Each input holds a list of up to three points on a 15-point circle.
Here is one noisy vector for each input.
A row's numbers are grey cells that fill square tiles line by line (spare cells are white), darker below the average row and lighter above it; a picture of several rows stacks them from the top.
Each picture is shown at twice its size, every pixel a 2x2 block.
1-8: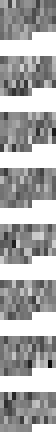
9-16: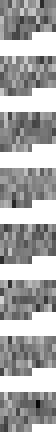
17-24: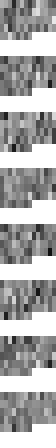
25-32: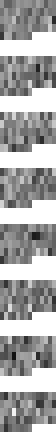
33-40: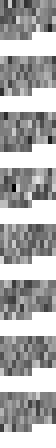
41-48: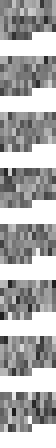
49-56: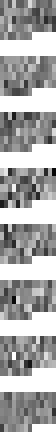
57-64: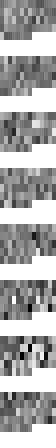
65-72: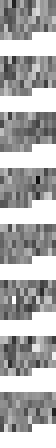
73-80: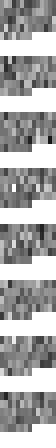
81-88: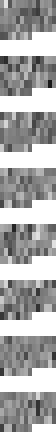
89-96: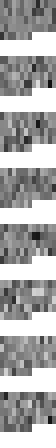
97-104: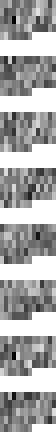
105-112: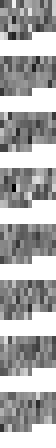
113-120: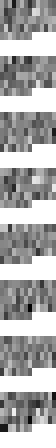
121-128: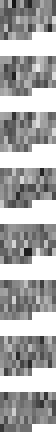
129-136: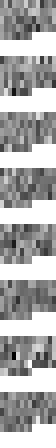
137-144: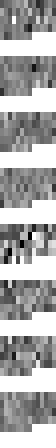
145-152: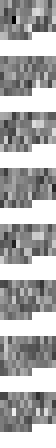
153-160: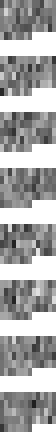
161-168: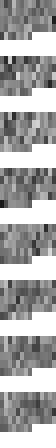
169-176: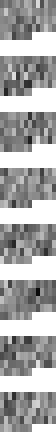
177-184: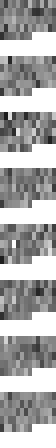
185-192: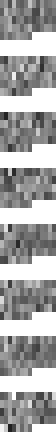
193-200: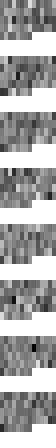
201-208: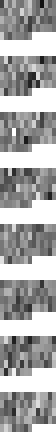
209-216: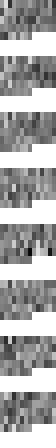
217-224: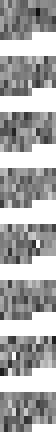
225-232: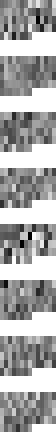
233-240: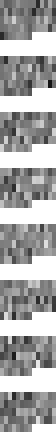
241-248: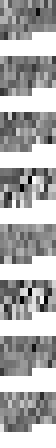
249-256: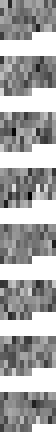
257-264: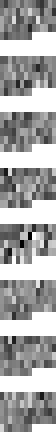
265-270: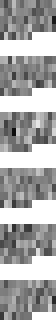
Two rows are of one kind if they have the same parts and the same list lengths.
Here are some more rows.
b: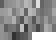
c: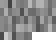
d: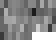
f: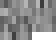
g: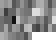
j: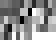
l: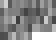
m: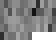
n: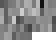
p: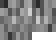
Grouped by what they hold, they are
b, f, n, p
c, d, l, m
g
j

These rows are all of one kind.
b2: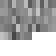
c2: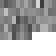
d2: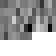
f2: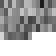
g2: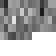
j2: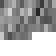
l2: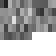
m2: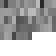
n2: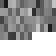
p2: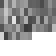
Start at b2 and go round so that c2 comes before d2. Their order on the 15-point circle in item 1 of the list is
b2, c2, m2, g2, l2, n2, d2, p2, j2, f2.
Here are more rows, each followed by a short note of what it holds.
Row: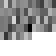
a list of three items
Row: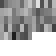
a list of three items
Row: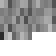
a list of two items
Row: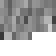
a list of two items
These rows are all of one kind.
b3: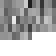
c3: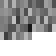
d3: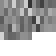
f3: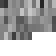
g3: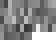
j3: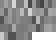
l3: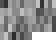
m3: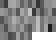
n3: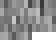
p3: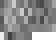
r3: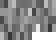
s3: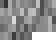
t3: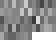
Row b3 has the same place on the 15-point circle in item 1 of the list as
f3, l3, n3 and s3.
